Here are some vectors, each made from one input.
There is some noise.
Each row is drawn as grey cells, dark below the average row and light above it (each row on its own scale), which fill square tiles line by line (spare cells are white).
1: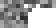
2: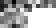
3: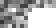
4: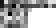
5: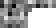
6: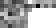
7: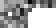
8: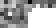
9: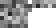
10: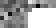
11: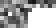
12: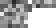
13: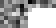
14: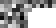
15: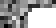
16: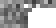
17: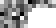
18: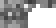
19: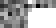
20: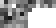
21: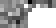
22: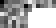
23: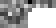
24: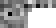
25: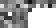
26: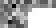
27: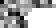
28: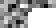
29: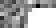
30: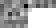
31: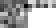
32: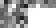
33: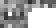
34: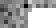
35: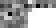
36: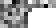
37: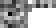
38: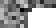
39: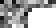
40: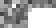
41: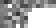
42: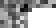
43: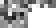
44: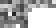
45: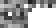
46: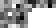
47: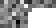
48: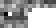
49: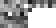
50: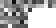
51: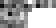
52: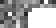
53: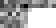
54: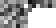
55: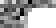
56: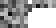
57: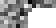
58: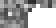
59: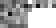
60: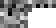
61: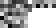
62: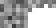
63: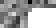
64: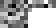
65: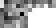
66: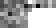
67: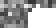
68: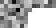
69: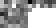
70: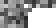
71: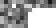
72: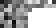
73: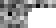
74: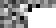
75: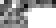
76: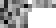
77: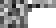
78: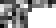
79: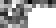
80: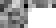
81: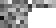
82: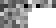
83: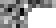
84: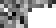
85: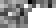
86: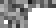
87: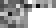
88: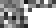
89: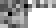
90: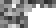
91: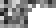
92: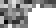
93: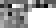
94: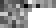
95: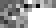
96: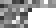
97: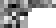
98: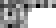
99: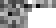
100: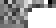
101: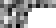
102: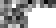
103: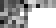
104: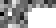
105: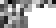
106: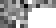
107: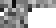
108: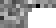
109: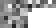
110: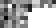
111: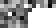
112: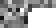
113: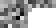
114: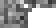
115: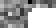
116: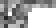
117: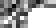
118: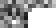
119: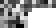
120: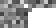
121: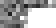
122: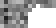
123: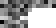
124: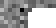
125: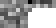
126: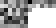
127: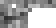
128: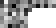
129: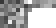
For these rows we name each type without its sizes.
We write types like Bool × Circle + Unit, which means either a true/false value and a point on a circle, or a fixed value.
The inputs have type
Bool × (Circle + Label).
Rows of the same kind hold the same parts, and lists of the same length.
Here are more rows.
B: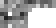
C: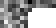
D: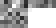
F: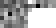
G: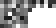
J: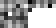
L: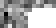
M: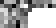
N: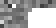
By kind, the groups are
B, D, F, G, J, L, N
C, M

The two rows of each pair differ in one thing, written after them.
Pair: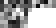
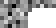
the true/false value
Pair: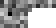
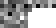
the true/false value
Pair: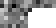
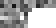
the true/false value
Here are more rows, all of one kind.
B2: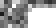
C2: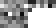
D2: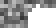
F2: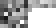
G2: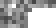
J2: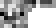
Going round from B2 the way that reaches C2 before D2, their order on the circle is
B2, G2, C2, J2, F2, D2.
